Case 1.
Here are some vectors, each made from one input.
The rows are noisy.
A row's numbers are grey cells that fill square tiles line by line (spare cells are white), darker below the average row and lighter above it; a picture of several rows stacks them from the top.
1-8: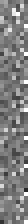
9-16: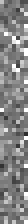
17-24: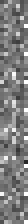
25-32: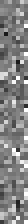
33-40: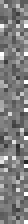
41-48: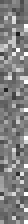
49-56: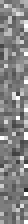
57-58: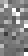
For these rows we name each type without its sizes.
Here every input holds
a point on each of two lines.
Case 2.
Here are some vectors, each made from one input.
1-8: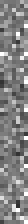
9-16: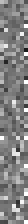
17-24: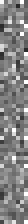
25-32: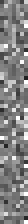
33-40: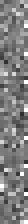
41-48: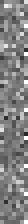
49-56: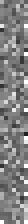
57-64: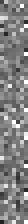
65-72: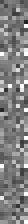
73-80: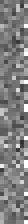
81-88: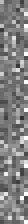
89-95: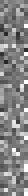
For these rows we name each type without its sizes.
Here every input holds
a point on each of two lines.
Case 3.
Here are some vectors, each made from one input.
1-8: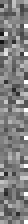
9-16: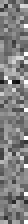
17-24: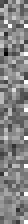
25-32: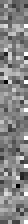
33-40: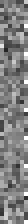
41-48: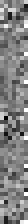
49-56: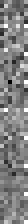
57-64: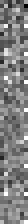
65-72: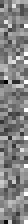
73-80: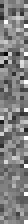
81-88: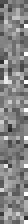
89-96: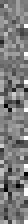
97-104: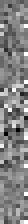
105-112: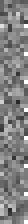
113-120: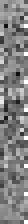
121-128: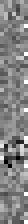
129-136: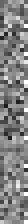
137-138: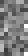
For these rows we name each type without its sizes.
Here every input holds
a label.
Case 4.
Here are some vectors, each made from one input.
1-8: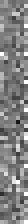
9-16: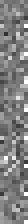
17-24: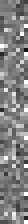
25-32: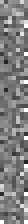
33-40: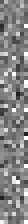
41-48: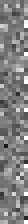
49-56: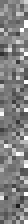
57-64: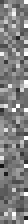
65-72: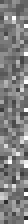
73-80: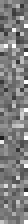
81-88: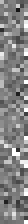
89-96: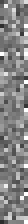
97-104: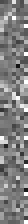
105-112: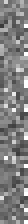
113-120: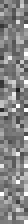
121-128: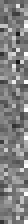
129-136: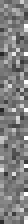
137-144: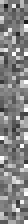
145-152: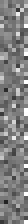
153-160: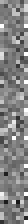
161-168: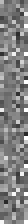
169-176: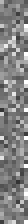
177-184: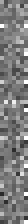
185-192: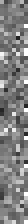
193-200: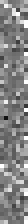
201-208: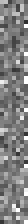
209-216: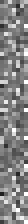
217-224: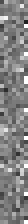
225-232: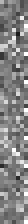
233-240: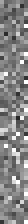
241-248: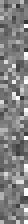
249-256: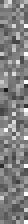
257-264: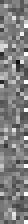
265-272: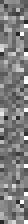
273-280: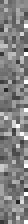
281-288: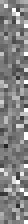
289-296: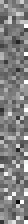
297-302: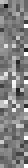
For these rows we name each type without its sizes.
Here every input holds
a point on each of two lines.
